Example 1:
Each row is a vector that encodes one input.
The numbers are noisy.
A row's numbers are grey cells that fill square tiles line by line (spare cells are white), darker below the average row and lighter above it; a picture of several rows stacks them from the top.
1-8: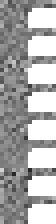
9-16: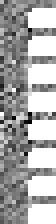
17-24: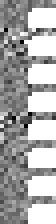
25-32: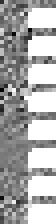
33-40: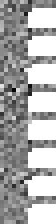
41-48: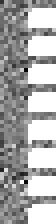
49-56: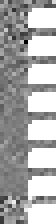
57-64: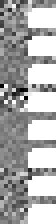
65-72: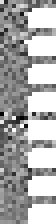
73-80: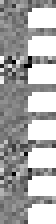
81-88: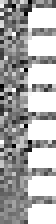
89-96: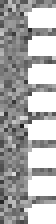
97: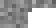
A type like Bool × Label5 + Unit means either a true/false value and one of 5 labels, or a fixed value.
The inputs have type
Bool × Label8.
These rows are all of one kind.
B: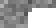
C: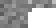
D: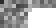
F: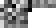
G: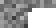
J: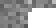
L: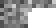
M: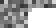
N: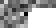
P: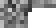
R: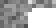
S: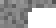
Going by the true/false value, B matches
D, N and S.
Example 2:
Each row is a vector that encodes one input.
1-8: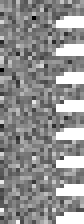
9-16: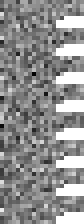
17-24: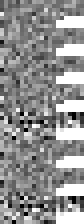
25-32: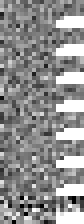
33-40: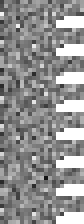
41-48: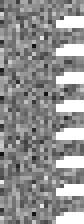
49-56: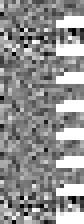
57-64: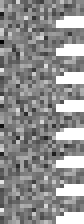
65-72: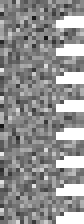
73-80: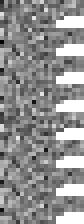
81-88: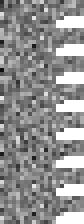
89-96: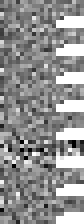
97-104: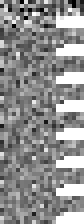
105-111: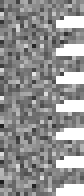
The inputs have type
List2(Line7).
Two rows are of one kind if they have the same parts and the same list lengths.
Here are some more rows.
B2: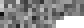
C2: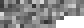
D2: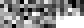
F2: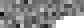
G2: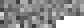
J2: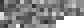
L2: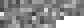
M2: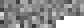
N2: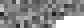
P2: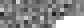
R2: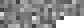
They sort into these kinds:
B2, F2, N2, P2
C2, G2, J2, L2, M2, R2
D2

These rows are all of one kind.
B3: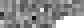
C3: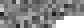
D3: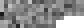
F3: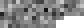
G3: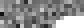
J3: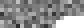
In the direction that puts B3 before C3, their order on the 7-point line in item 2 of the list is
G3, J3, B3, D3, F3, C3.
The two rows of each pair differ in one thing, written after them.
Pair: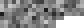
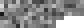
the place on the 7-point line in item 1 of the list
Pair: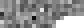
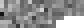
the place on the 7-point line in item 1 of the list
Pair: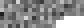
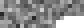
the place on the 7-point line in item 2 of the list
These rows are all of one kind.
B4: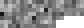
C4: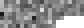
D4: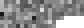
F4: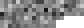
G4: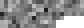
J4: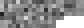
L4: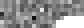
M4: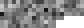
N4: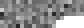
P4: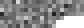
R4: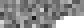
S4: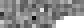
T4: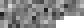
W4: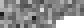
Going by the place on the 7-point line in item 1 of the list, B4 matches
F4, G4, M4 and T4.
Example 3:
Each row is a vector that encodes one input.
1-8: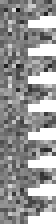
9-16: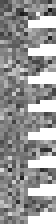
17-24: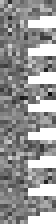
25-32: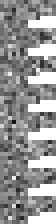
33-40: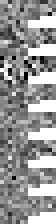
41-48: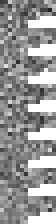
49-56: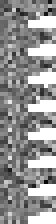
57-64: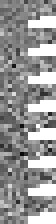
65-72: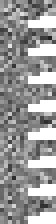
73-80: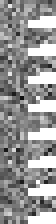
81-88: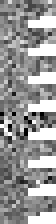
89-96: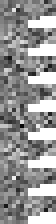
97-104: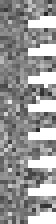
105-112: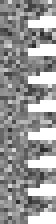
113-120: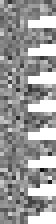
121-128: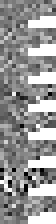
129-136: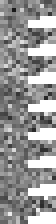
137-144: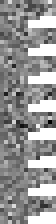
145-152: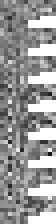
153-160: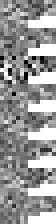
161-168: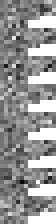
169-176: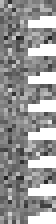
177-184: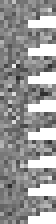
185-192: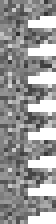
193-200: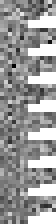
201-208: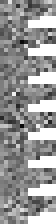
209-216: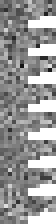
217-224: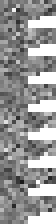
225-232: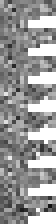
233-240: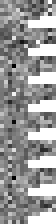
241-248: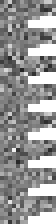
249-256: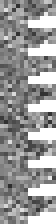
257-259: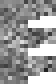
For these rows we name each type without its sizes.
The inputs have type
List(Line).
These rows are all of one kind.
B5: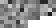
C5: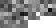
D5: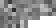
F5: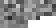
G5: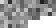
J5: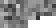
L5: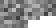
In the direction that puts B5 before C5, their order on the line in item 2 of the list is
B5, D5, F5, L5, G5, C5, J5.
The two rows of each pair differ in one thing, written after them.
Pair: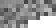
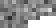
the place on the line in item 2 of the list
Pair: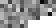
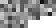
the place on the line in item 2 of the list
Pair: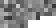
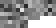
the place on the line in item 1 of the list
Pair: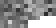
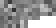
the place on the line in item 1 of the list
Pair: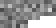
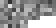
the place on the line in item 1 of the list
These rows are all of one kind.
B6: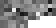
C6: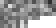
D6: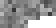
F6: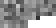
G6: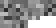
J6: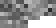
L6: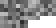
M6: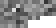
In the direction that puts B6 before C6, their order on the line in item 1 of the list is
B6, J6, L6, G6, M6, F6, D6, C6.
